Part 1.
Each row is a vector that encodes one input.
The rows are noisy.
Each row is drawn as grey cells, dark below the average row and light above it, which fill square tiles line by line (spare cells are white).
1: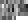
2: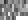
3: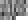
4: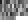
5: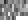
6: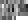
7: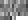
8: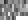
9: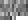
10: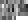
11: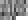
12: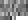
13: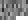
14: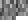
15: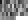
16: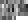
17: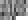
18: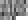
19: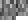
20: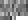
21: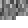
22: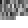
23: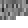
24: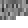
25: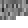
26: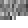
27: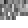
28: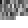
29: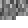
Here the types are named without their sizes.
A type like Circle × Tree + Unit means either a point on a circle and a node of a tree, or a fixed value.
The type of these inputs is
Line.
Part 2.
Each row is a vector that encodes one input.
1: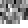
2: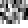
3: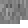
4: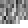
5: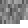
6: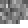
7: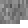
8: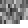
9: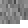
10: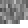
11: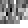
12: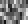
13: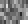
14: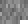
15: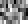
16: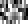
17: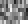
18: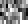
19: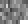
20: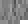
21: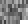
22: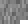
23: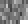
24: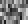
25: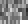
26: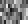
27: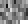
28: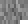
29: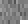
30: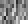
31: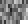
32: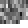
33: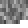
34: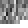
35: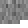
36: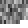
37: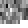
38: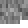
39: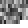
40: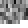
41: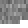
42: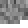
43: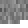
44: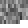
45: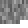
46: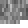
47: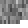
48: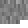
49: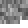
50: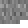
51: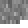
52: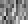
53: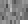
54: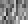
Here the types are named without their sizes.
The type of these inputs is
Bool × Bool × Bool × Bool + Unit.
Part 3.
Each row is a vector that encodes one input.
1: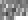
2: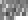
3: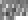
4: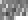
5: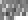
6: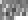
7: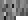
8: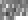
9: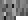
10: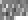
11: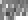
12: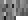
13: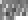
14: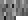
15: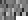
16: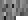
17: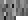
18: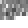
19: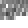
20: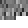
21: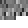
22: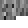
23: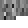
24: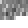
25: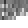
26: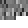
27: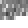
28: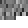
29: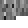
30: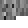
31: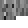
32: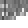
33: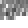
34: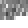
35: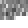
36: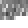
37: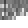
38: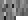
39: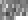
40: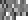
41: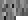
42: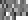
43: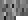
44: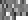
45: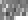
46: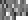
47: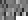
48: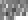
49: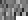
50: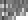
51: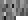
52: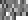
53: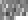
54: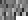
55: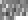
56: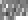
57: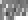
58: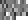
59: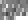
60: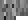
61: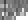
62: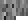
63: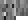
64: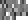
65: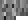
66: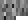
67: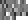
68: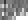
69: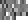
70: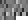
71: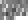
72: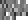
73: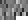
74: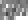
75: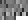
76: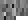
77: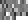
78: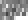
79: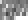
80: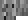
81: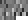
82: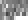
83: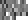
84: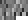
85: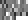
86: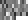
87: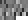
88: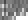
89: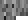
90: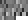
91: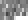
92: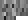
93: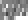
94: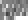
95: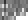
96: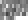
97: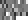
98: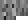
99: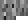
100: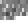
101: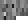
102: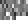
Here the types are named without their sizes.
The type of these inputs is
Line.
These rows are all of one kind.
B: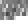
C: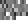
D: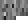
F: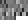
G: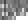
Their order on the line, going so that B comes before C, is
B, G, D, F, C.
